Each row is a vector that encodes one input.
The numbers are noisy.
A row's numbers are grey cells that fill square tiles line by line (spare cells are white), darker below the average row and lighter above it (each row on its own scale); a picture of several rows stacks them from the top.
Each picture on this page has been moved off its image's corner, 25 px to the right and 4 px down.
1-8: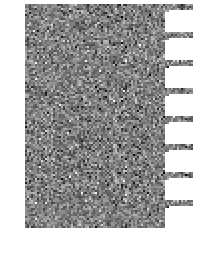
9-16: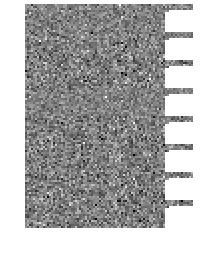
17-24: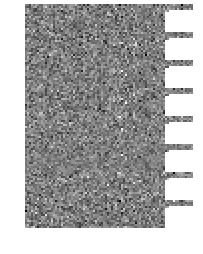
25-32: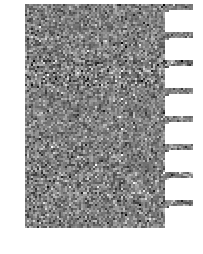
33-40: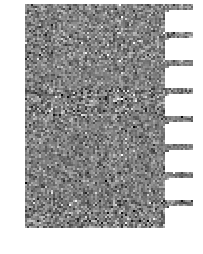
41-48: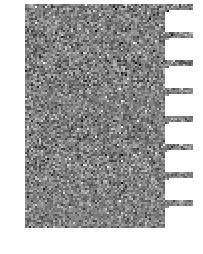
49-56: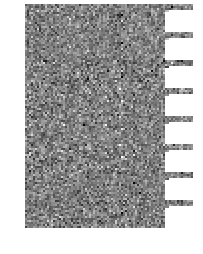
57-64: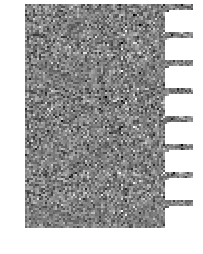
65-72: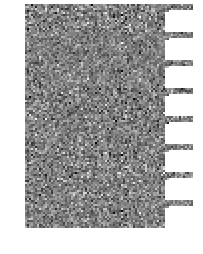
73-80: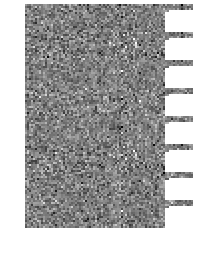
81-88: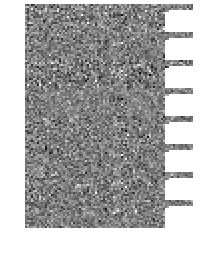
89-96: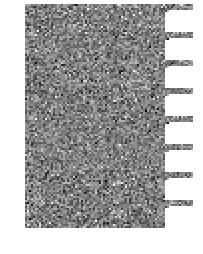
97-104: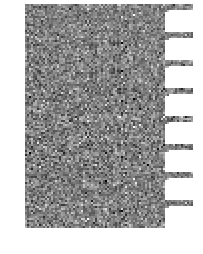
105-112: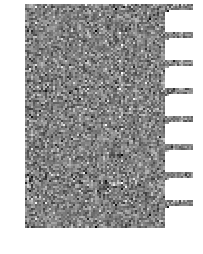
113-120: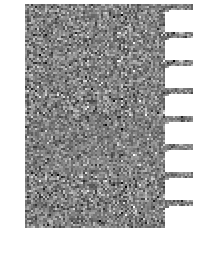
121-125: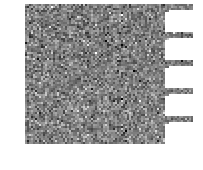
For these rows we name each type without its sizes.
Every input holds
a list of points on a circle.
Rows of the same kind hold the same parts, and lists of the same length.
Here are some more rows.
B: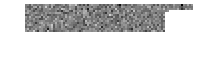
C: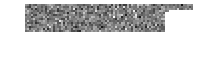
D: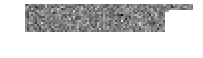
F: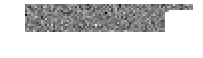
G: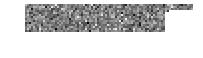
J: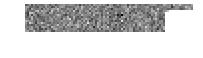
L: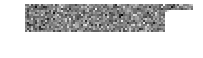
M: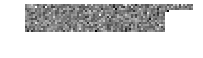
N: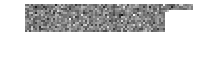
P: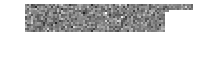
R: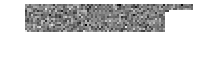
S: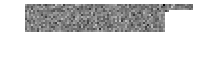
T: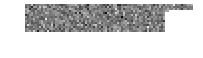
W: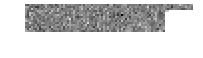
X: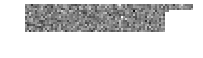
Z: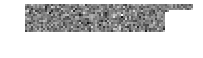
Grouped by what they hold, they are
B, C, F, G, R, S, T, Z
D, J, L, N, P, W, X
M

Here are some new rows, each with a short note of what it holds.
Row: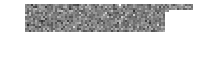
a list of one item
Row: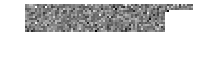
the empty list
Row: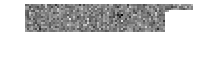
a list of one item
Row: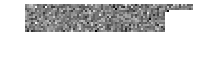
the empty list
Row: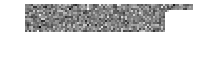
a list of one item
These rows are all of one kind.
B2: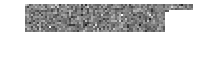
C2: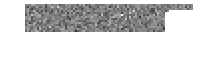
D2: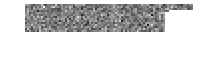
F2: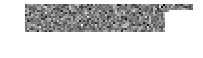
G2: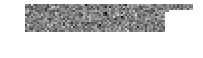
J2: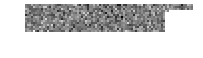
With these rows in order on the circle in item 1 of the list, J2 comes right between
F2 and G2.
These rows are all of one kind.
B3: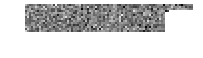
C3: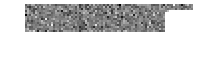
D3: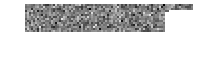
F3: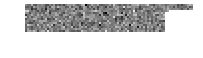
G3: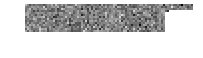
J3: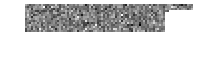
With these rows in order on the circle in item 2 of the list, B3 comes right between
C3 and G3.
